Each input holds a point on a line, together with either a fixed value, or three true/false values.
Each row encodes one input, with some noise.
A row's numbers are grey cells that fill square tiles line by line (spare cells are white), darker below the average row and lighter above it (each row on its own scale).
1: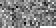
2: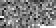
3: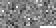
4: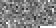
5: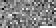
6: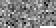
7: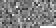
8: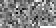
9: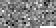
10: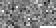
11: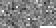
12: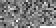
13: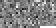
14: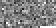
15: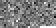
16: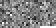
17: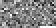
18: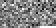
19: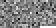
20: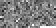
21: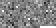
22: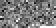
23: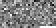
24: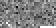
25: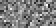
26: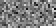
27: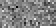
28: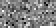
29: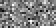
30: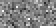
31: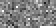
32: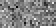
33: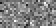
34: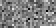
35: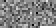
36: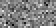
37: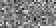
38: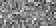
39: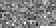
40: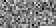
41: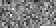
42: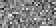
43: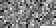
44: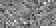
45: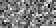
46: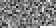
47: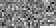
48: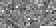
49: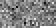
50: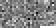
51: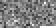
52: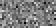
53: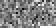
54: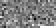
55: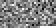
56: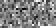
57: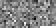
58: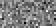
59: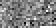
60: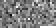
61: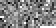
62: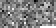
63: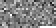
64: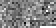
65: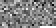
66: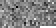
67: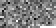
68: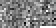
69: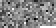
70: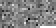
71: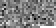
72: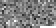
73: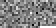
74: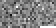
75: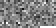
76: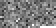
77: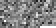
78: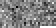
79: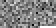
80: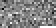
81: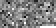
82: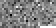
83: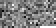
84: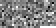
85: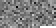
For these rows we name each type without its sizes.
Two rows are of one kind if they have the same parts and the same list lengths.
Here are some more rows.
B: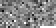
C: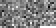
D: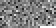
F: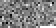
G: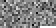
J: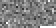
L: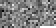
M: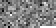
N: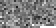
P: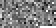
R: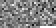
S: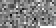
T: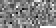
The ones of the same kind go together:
B, C, D, F, J, L, M, N, S, T
G, P, R

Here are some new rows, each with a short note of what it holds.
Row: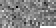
a point on a line
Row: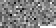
a point on a line and three true/false values
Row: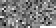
a point on a line and three true/false values
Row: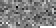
a point on a line and three true/false values
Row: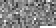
a point on a line
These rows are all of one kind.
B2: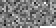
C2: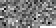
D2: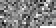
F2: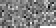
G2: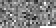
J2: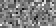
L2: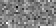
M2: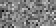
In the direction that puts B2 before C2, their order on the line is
J2, B2, L2, C2, D2, G2, M2, F2.
